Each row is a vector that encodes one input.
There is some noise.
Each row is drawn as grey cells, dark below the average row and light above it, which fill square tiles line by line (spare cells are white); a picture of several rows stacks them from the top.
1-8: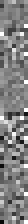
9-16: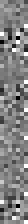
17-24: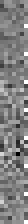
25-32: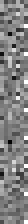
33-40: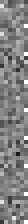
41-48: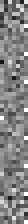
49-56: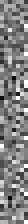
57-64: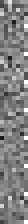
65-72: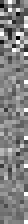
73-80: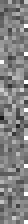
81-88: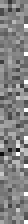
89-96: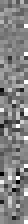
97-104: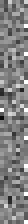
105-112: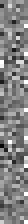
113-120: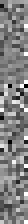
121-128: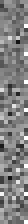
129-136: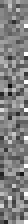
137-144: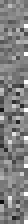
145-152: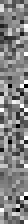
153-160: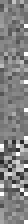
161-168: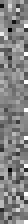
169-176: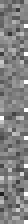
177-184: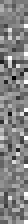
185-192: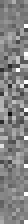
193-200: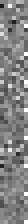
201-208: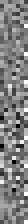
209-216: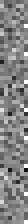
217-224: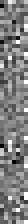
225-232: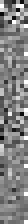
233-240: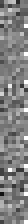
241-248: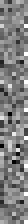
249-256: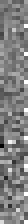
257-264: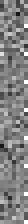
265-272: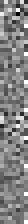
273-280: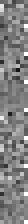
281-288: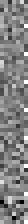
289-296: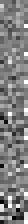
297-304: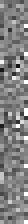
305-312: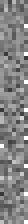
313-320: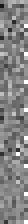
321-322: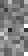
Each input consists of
either a point on a 5-point line, or a point on a 10-point line.
